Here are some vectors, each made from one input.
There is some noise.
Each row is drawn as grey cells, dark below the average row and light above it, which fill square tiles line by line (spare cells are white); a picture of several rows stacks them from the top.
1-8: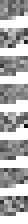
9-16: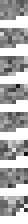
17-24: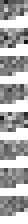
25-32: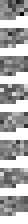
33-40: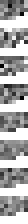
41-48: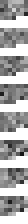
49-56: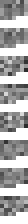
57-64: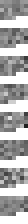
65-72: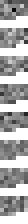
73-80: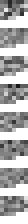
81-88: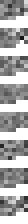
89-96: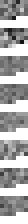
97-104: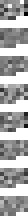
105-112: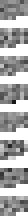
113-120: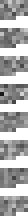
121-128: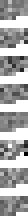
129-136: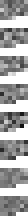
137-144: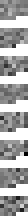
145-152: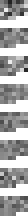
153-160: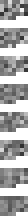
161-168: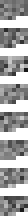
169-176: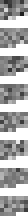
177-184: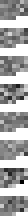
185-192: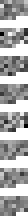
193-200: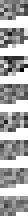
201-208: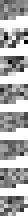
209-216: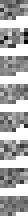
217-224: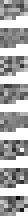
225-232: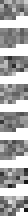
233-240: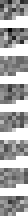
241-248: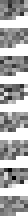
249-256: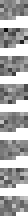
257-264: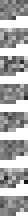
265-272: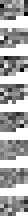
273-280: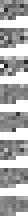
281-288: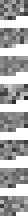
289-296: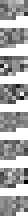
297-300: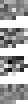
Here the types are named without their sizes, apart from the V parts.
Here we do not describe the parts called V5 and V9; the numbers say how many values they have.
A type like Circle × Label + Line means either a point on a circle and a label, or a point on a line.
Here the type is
Line × (Line + V5) × V9.
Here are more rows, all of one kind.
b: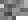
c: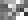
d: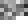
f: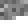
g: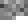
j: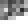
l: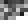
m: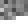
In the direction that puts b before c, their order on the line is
b, j, g, l, c, d, f, m.
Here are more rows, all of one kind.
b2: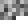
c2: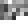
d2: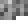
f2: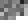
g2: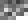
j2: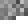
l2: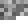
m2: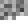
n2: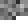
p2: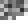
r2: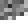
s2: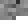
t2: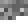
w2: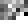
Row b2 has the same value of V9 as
m2, n2, p2 and s2.
